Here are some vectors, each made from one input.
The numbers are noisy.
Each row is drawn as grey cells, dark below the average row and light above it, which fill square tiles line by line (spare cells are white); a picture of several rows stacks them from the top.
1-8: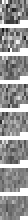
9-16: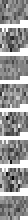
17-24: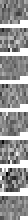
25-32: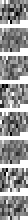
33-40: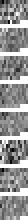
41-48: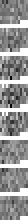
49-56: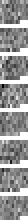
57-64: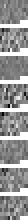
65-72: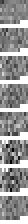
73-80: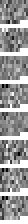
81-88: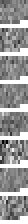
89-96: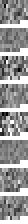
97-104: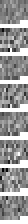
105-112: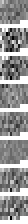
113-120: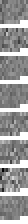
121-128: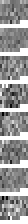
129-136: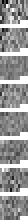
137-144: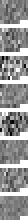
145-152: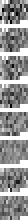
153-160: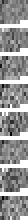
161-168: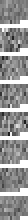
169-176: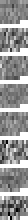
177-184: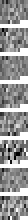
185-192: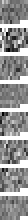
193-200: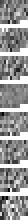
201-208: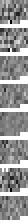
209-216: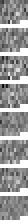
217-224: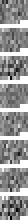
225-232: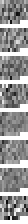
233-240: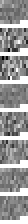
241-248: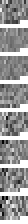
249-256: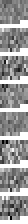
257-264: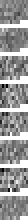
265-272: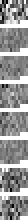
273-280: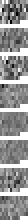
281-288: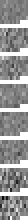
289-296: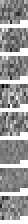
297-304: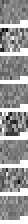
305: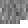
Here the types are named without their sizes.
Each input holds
a point on a line, together with either a fixed value, or five true/false values.
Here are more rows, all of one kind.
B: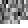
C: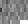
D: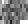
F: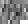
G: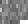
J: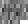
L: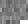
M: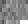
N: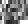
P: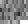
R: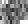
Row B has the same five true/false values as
C, D, P and R.
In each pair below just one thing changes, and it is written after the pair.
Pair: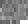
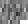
the place on the line
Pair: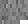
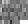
one of the five true/false values
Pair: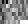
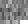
the place on the line
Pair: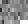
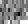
one of the five true/false values
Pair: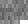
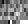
the place on the line
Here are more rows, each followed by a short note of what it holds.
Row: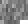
a point on a line and five true/false values
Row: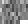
a point on a line
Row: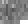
a point on a line and five true/false values
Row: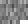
a point on a line
